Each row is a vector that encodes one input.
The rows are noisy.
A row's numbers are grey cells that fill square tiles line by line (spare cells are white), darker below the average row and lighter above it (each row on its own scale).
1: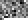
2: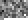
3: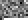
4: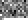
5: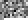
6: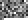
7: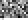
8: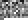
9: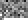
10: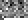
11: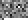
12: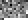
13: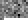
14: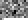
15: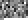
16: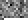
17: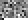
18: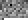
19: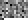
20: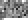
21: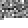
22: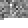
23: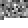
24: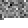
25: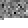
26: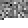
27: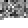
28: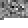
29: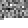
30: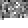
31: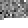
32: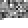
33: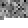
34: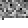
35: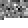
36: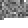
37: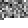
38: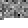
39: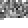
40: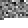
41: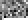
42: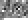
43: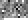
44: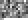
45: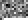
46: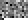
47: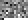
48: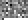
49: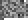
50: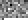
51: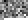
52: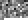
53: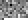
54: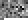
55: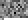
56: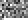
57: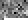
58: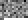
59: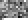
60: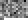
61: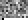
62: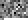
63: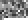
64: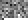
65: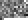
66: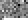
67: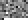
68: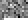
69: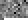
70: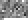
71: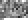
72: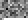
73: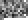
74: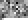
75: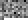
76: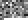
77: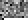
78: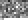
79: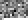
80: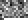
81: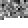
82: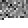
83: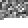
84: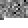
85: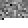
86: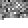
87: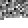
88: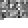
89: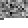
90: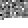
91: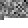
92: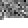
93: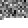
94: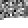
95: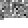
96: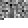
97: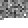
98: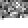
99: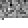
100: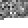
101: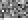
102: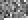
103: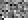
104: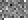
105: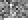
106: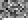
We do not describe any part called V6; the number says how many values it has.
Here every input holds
a node of a 7-node tree, together with either a node of a 7-node tree, or a value of V6.
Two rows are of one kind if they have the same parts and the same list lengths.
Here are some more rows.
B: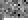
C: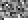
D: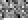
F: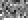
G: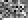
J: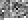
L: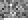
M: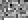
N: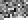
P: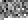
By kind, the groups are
B, C, D, F, G
J, L, M, N, P

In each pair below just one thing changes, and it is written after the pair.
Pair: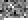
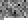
the value of V6
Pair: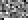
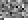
the value of V6
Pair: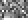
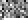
the value of V6
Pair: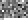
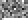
the value of V6
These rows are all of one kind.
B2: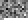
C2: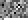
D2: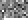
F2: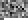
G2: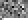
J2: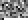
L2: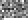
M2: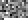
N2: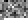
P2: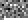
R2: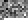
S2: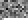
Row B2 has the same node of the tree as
N2, R2 and S2.
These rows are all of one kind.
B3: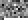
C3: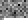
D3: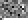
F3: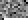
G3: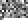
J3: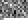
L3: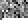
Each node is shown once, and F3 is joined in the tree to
B3.
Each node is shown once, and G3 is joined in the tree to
L3.
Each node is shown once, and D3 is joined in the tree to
B3, J3 and L3.
